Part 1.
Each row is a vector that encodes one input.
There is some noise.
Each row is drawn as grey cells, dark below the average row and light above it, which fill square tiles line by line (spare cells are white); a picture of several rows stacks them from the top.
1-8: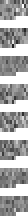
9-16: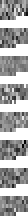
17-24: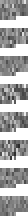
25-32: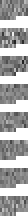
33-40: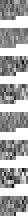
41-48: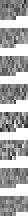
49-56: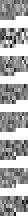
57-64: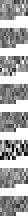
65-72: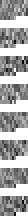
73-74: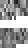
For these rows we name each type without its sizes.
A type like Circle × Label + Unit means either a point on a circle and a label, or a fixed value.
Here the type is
Circle + Line.
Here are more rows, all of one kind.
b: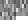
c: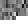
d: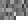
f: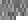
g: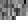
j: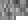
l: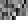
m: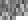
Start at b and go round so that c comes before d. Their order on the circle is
b, j, c, f, l, g, d, m.
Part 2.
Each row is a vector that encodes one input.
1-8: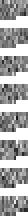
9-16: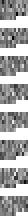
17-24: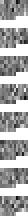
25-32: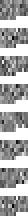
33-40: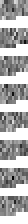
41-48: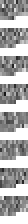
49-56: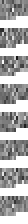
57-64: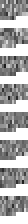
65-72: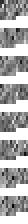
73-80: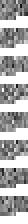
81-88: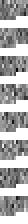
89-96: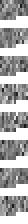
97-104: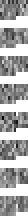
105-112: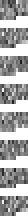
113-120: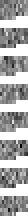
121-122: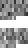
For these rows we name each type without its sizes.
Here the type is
(Bool × Bool × Bool × Bool + Unit) × Line.
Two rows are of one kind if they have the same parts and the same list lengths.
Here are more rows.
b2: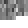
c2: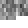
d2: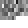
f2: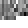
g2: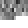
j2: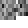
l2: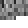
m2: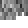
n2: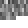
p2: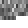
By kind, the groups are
b2, c2, d2, g2, j2, l2, m2, n2
f2, p2

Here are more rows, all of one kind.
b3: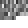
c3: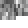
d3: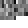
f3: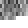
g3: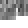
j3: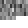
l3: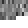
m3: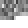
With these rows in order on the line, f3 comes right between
l3 and m3.
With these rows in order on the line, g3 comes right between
j3 and l3.
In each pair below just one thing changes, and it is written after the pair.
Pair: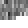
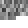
the place on the line
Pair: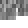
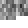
the place on the line
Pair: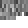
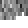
one of the four true/false values
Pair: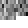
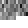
the place on the line
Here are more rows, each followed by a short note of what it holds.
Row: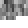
a point on a line and four true/false values
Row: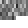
a point on a line
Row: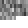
a point on a line and four true/false values
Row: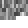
a point on a line and four true/false values
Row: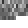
a point on a line
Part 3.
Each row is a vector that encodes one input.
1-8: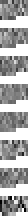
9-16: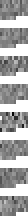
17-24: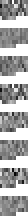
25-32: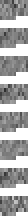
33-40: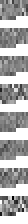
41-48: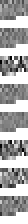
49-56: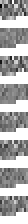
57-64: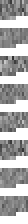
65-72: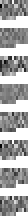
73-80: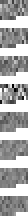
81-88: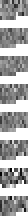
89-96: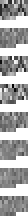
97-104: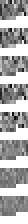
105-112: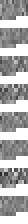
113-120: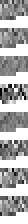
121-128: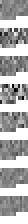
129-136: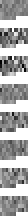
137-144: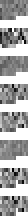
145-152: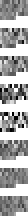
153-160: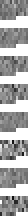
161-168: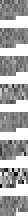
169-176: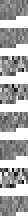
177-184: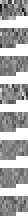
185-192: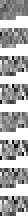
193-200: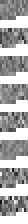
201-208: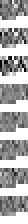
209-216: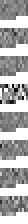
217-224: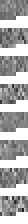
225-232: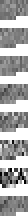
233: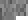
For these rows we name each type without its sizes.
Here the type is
Bool × Label.
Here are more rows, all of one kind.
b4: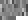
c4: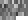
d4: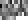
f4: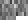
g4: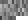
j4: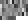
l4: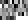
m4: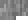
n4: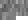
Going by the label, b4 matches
c4, j4 and n4.
